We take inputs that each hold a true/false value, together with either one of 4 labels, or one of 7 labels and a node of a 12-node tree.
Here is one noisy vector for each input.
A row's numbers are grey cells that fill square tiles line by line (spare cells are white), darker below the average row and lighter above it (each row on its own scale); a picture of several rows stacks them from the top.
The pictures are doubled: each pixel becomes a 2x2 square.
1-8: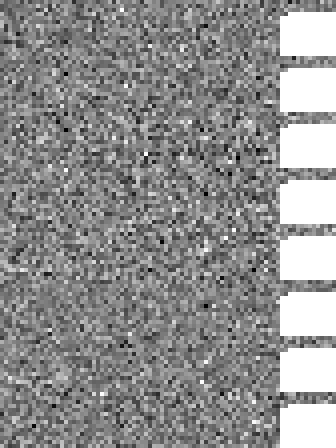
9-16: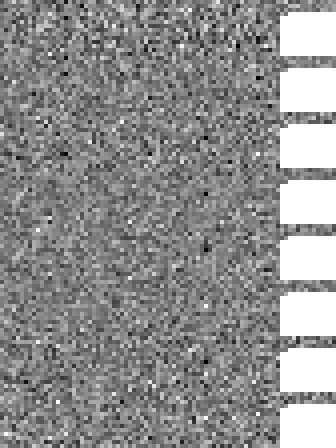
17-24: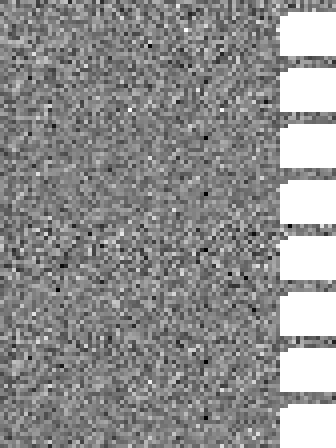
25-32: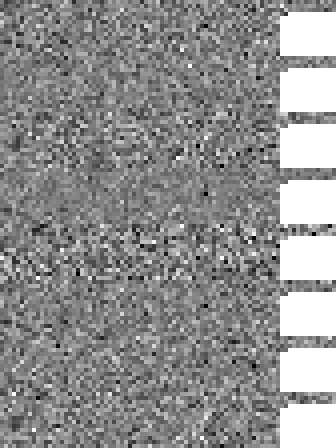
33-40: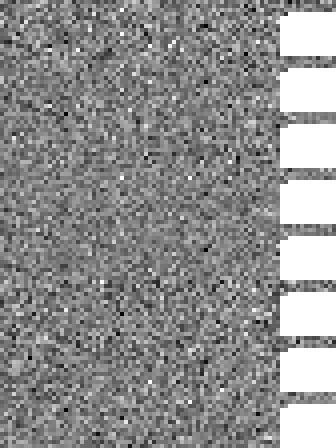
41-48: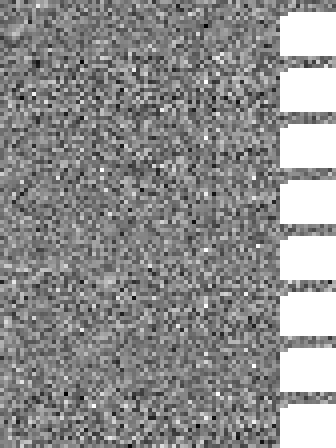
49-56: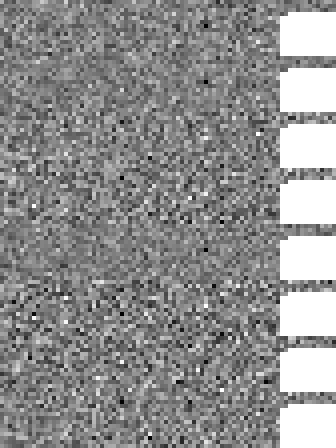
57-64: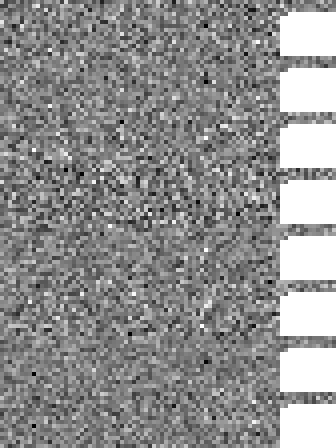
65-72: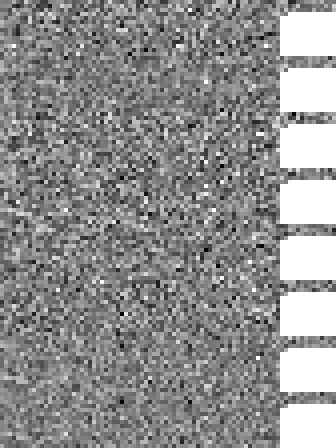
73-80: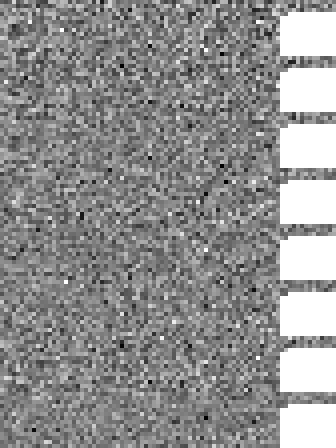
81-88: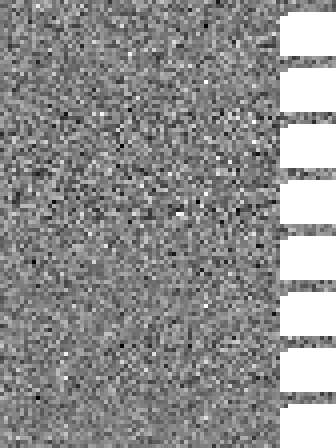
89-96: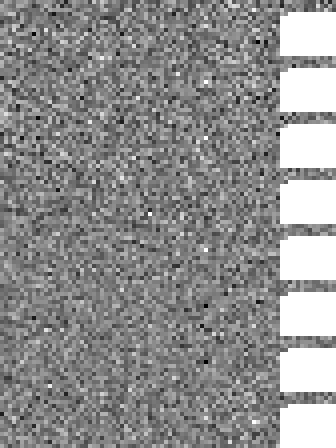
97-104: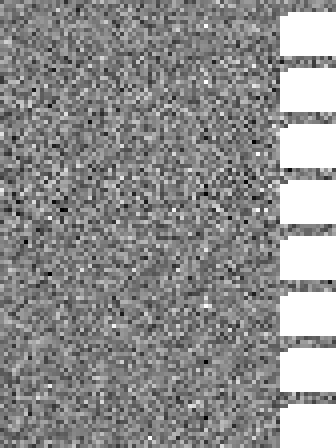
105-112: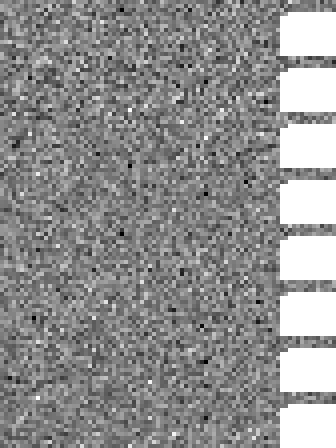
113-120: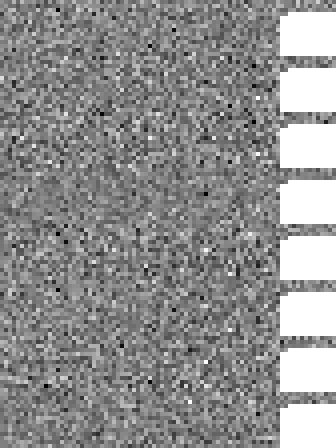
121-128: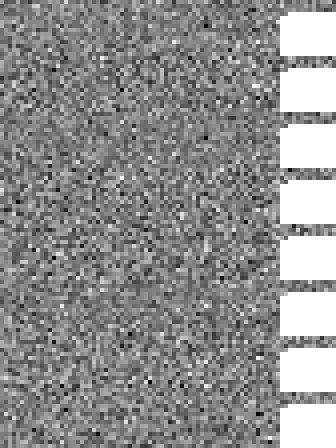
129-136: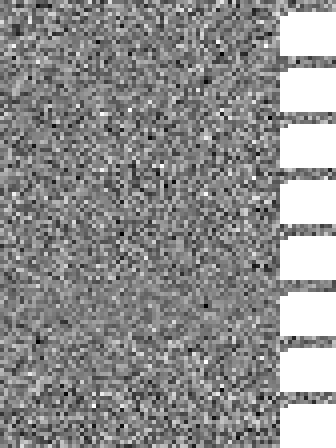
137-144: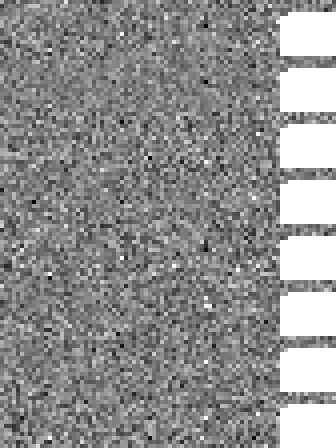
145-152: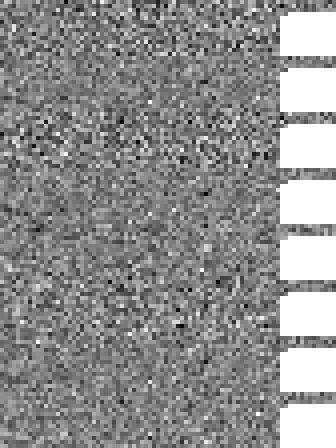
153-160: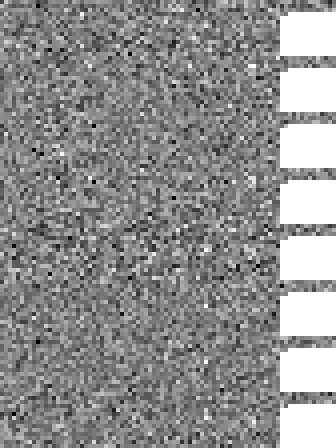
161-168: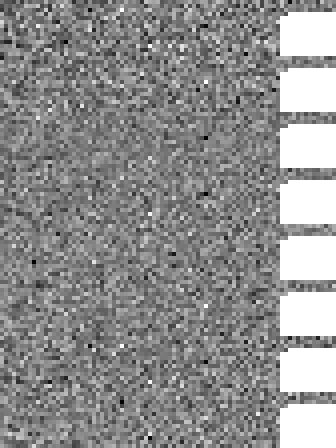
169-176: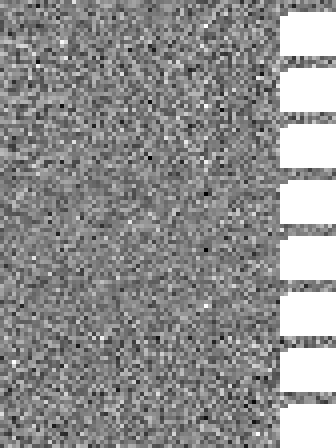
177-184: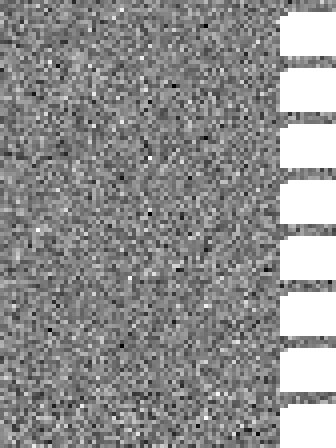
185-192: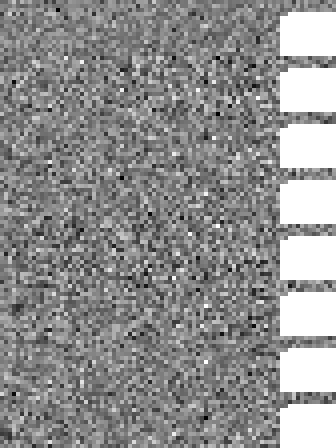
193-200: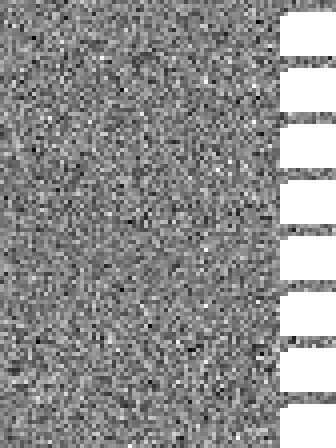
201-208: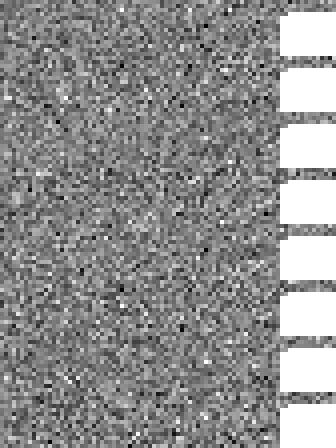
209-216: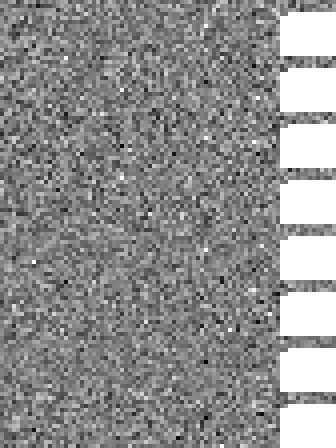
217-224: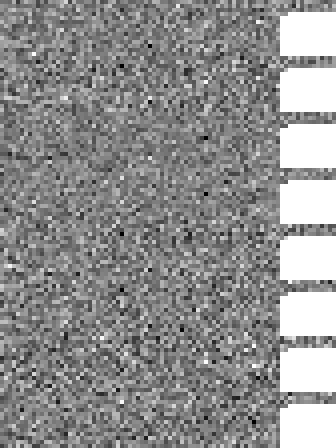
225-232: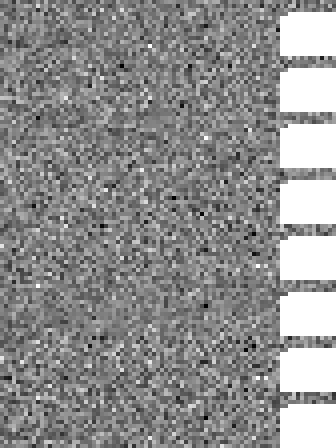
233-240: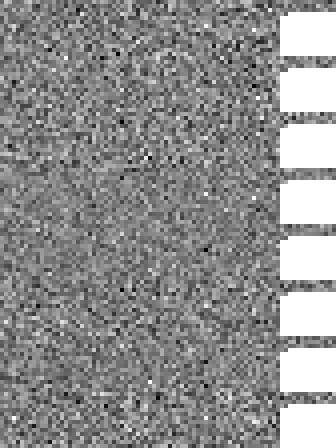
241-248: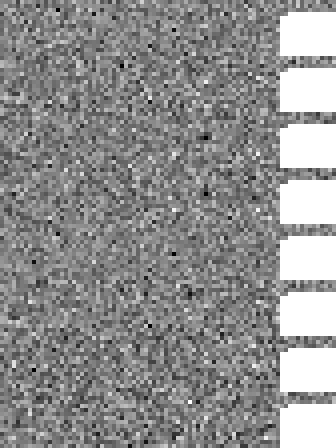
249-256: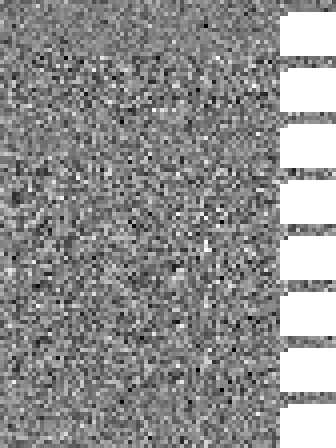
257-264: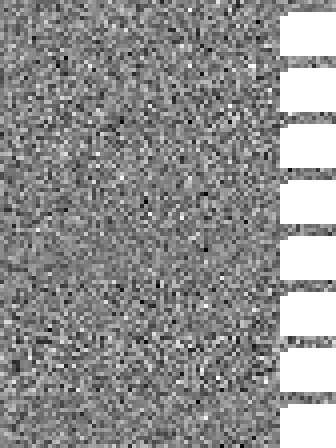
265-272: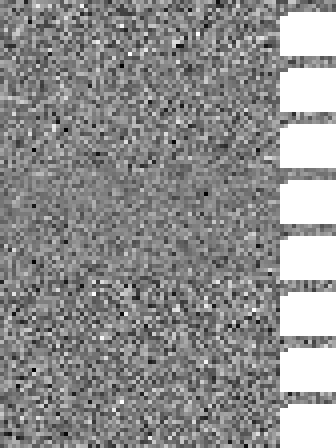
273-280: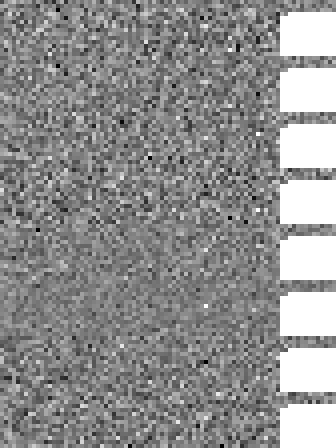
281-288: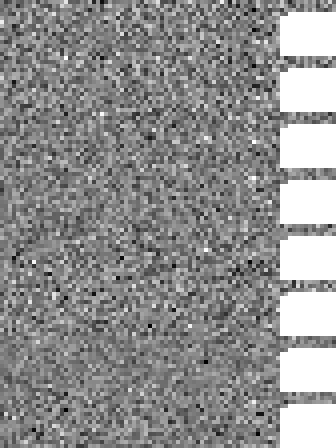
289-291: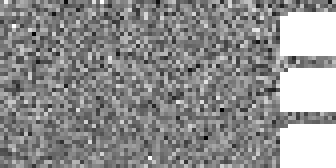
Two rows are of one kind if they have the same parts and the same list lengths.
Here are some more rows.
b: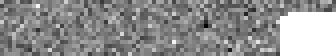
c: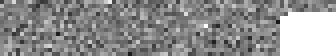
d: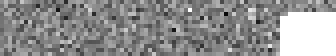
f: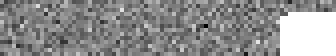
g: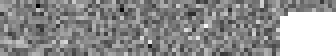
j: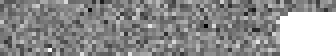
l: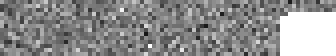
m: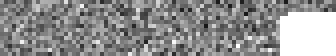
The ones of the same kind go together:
b, c, f, g, j, l, m
d

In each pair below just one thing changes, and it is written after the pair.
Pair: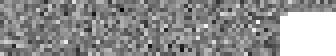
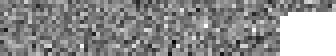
the node of the tree
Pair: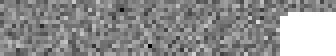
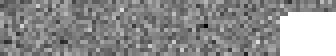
the true/false value
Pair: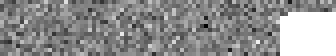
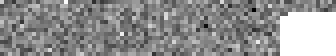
the label
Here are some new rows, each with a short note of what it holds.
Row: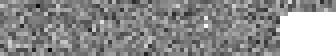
one of 7 labels, a node of a 12-node tree and a true/false value
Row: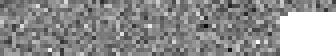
one of 7 labels, a node of a 12-node tree and a true/false value
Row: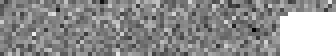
one of 4 labels and a true/false value
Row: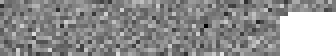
one of 4 labels and a true/false value
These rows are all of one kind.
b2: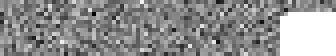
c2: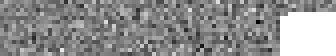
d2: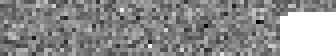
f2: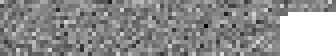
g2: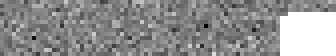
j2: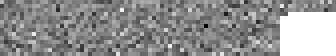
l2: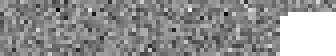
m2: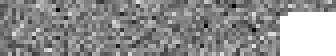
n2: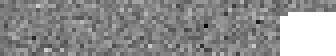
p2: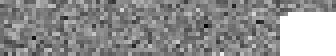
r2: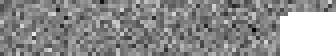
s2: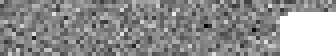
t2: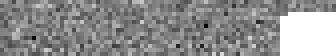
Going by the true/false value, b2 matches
c2 and l2.
